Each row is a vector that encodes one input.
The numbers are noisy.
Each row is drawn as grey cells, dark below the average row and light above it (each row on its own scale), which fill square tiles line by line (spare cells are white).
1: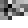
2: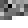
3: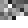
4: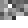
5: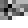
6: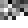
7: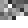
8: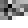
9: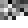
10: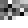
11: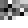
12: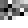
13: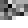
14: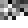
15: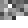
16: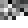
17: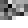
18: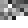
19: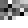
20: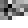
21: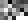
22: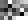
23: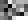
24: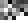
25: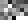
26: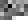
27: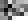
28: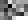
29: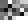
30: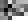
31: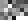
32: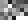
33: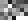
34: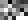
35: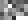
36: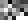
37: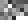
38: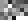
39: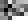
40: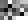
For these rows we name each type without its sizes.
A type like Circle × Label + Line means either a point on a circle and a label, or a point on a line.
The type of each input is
Bool × Line.
